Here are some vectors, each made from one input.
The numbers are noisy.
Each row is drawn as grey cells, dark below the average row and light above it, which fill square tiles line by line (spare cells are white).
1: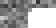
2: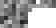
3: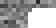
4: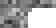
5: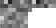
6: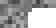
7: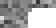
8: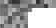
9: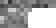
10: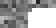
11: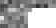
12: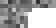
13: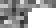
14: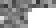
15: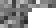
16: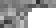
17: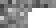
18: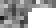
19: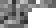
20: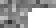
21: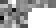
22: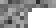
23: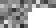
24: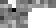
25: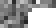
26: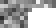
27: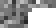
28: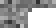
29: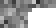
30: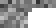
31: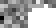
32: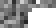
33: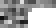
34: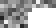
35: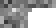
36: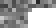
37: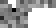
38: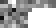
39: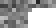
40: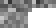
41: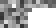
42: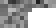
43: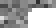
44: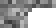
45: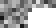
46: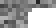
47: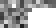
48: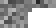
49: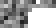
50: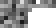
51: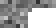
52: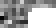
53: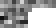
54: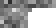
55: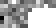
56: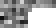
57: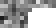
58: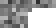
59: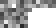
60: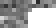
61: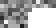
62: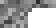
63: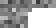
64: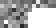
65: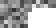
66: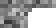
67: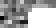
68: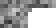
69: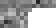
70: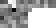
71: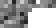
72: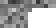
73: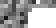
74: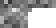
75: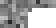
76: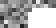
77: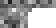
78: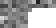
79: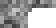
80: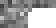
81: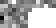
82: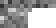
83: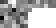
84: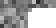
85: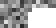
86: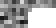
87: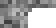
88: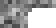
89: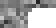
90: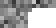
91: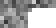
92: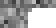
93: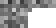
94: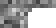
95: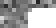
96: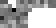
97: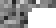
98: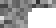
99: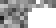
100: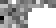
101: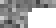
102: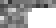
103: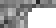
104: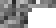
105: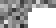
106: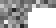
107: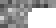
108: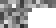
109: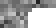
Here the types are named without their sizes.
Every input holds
either a label and a true/false value, or a node of a tree.
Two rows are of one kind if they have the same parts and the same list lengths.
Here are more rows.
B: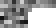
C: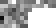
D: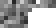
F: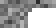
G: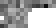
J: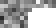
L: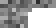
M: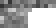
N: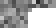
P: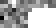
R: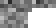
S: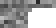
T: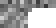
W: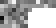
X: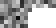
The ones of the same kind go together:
B, C, D, J, P, W, X
F, G, L, M, N, R, S, T

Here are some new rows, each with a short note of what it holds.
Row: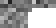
a label and a true/false value
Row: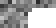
a label and a true/false value
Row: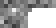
a label and a true/false value
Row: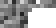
a node of a tree
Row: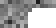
a label and a true/false value
